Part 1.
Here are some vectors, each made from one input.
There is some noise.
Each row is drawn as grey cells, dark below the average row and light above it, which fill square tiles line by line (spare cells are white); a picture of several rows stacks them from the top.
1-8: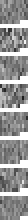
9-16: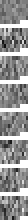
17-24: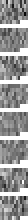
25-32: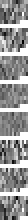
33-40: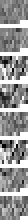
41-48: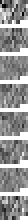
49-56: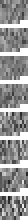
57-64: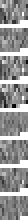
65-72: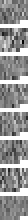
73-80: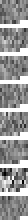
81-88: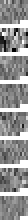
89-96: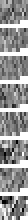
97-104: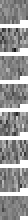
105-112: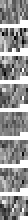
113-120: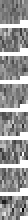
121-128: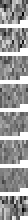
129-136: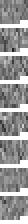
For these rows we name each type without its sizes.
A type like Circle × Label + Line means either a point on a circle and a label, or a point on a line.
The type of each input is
List(Line).
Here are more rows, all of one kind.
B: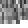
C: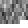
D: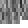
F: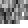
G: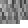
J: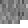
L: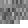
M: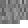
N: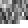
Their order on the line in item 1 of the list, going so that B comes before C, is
D, B, G, N, C, M, J, F, L.
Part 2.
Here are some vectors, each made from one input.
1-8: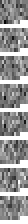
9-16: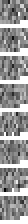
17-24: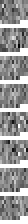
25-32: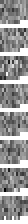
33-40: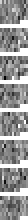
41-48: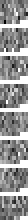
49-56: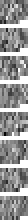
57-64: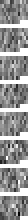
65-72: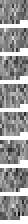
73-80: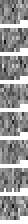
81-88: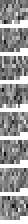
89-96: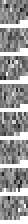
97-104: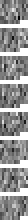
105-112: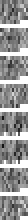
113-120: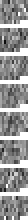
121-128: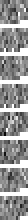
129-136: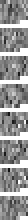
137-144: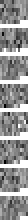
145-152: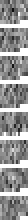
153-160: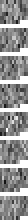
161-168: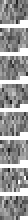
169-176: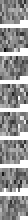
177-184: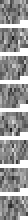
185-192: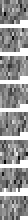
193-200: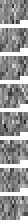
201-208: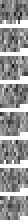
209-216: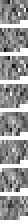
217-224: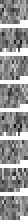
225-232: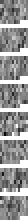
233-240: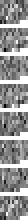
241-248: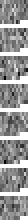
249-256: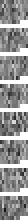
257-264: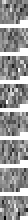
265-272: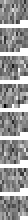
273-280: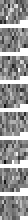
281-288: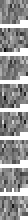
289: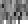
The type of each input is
Bool × Bool × Bool + Line5 + Tree18.
